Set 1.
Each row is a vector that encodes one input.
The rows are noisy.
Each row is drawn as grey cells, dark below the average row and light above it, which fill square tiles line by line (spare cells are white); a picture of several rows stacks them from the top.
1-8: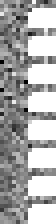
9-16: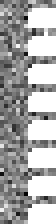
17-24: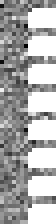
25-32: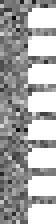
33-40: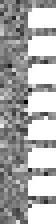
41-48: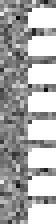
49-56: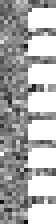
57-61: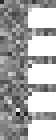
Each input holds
a point on a 5-point line and four true/false values.
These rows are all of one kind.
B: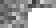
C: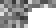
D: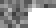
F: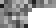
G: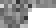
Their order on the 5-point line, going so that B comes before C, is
F, B, D, G, C.
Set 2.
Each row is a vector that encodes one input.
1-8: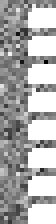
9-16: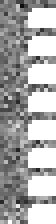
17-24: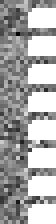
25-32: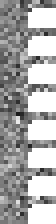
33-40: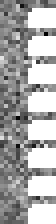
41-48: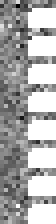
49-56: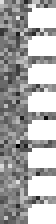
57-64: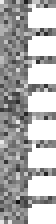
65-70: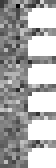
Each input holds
a point on a 5-point line, together with either a fixed value, or three true/false values.
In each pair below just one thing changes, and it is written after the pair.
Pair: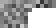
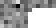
the place on the 5-point line
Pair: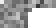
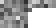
one of the three true/false values
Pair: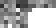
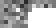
the place on the 5-point line
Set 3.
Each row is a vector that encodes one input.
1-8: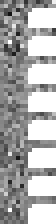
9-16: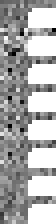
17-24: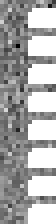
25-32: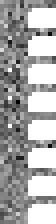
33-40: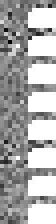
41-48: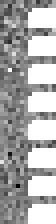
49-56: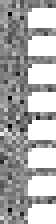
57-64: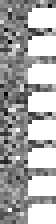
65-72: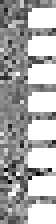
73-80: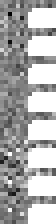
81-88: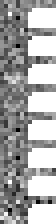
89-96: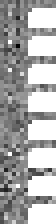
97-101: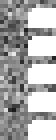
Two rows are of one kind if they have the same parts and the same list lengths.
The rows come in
3 kinds.
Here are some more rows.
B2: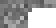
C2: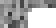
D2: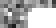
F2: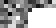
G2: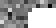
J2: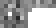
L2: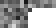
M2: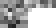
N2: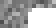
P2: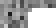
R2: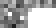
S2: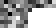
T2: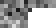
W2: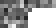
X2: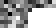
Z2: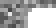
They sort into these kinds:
B2, D2, J2, L2, M2, N2, R2, T2, W2, Z2
C2, G2, P2
F2, S2, X2

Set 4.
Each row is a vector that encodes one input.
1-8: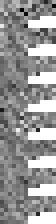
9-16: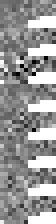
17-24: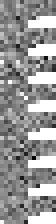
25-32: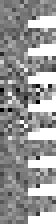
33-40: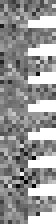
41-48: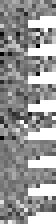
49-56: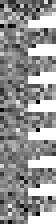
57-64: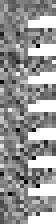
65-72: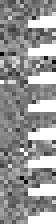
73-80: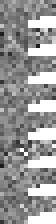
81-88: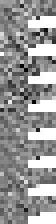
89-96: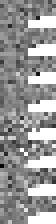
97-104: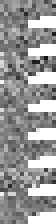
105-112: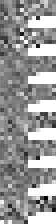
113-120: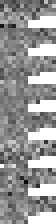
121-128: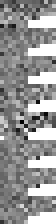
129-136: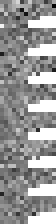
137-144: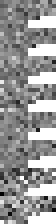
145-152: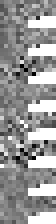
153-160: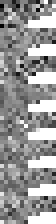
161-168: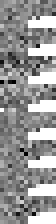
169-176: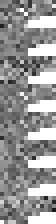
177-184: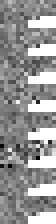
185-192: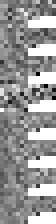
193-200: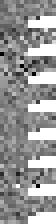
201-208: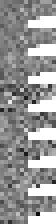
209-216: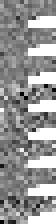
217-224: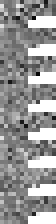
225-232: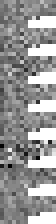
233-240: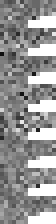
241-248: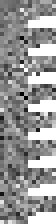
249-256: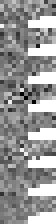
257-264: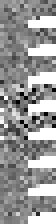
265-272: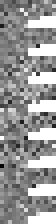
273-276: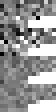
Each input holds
a point on a 9-point line and a true/false value.
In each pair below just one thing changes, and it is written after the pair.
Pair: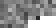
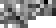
the true/false value
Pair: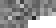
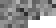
the true/false value
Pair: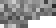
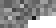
the true/false value
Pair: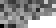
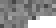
the place on the 9-point line
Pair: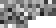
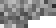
the true/false value
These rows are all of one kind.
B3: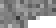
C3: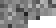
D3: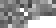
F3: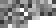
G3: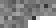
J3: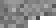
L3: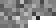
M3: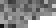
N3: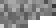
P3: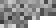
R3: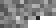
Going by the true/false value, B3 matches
D3, F3, G3 and M3.
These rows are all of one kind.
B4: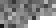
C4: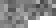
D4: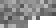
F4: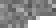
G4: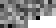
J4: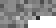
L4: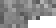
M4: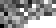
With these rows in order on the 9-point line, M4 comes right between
D4 and F4.
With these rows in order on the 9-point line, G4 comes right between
B4 and J4.
